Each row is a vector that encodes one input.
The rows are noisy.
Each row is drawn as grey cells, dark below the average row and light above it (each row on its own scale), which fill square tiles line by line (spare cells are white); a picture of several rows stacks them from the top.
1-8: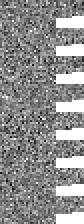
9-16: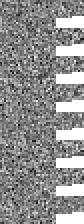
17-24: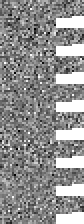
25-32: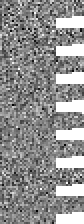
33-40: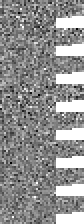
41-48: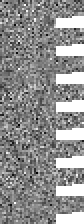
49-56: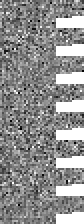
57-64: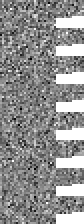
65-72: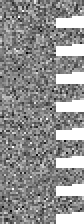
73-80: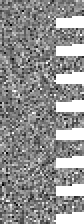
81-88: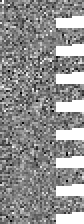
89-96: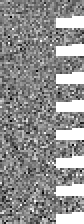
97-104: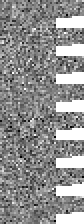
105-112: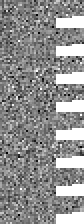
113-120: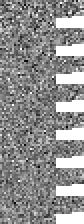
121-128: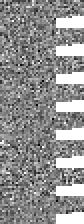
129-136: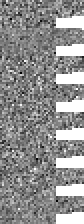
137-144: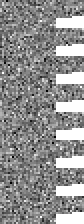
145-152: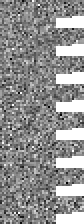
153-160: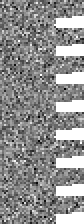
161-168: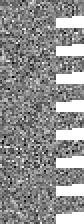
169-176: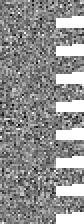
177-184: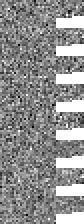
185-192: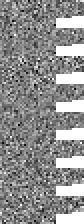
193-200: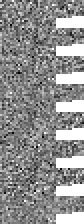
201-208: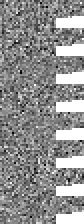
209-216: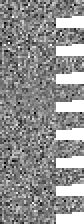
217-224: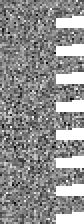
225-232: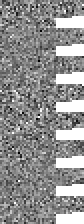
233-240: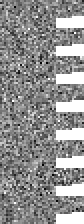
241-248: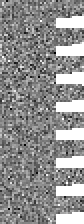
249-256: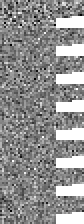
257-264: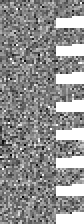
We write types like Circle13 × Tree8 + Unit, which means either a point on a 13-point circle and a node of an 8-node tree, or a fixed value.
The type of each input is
(Bool × (Circle11 + Label8) + Label5) × Label9 × Label9.
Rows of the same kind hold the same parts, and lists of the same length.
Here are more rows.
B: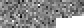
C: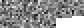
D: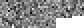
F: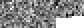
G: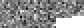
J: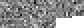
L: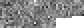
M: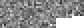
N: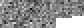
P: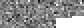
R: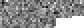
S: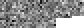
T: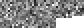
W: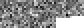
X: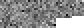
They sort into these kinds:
B, G, J
C, F, L, S, W, X
D, M, N, P, R, T

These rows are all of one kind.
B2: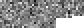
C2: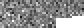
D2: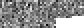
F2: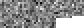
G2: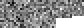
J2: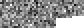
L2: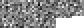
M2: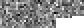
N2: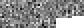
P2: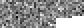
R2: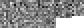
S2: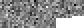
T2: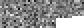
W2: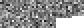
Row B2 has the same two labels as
J2, S2 and W2.
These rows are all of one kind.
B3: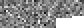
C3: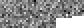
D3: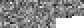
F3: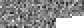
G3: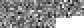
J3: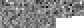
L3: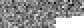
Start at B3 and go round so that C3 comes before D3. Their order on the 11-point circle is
B3, J3, G3, F3, C3, D3, L3.
